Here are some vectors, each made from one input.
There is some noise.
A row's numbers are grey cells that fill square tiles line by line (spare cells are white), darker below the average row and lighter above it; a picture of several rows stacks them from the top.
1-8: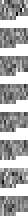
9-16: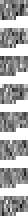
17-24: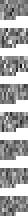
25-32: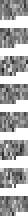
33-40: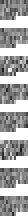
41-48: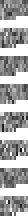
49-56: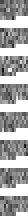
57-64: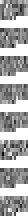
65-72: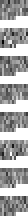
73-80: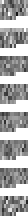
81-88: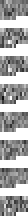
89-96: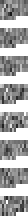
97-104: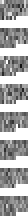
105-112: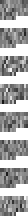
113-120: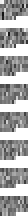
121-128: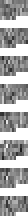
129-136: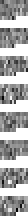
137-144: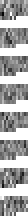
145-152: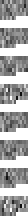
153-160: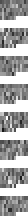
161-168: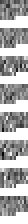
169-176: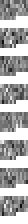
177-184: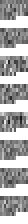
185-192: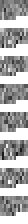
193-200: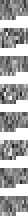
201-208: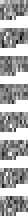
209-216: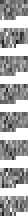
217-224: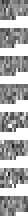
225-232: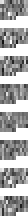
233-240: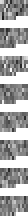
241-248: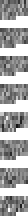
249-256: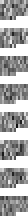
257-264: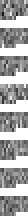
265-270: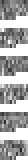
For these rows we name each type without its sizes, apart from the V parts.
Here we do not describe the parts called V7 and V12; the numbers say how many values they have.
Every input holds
either a point on a circle and a value of V7, or three true/false values and a value of V12.
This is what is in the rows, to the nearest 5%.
About 40% of them hold a point on a circle and a value of V7. The rest hold three true/false values and a value of V12.
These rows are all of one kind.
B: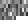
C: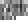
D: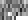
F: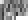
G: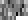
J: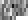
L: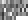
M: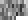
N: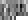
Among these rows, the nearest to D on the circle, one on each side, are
B and L.
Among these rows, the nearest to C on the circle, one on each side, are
J and M.
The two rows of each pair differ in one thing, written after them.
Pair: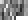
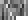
the place on the circle
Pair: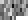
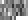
the value of V7
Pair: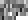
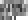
the place on the circle
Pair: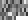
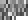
the value of V7
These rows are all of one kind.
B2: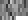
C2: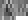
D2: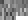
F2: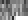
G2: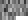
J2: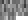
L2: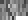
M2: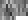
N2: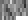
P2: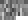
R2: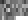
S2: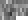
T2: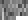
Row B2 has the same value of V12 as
F2, L2 and N2.
